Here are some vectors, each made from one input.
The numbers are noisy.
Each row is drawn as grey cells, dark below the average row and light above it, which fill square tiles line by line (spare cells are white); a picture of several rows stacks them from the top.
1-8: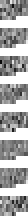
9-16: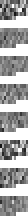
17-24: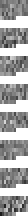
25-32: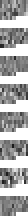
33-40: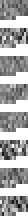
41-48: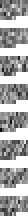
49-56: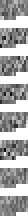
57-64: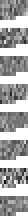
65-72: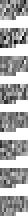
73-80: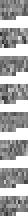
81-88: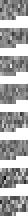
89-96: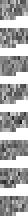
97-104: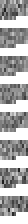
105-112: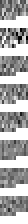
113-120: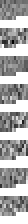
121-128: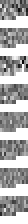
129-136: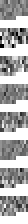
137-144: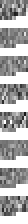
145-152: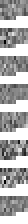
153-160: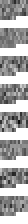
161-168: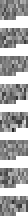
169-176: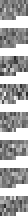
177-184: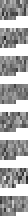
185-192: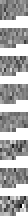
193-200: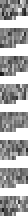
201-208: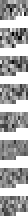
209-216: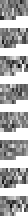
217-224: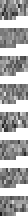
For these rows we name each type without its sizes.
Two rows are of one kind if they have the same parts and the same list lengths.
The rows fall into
4 kinds.
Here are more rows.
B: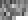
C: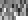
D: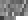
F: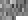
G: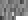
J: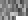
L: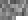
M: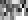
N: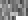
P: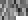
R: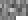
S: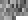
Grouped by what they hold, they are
B, C, D, L, P, R
F, S
G, J, N
M

